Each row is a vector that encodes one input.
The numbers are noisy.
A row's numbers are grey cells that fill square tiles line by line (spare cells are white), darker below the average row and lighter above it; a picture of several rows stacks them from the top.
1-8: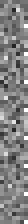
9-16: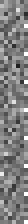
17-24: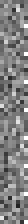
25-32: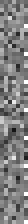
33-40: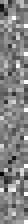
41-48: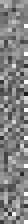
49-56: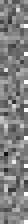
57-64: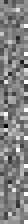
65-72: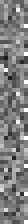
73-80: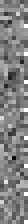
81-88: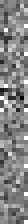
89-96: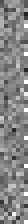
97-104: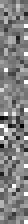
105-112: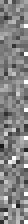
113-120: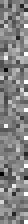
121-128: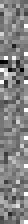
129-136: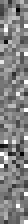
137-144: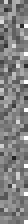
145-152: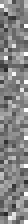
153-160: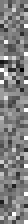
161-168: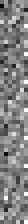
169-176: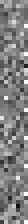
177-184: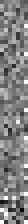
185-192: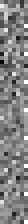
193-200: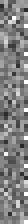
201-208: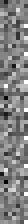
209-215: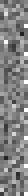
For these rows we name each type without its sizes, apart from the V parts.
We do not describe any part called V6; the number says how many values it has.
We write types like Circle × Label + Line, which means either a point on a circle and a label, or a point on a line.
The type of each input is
List(Bool × (Line + V6)).
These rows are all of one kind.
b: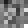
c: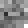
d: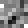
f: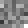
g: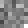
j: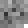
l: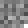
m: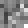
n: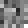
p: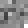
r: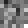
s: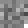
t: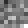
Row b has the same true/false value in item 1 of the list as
d, n and r.
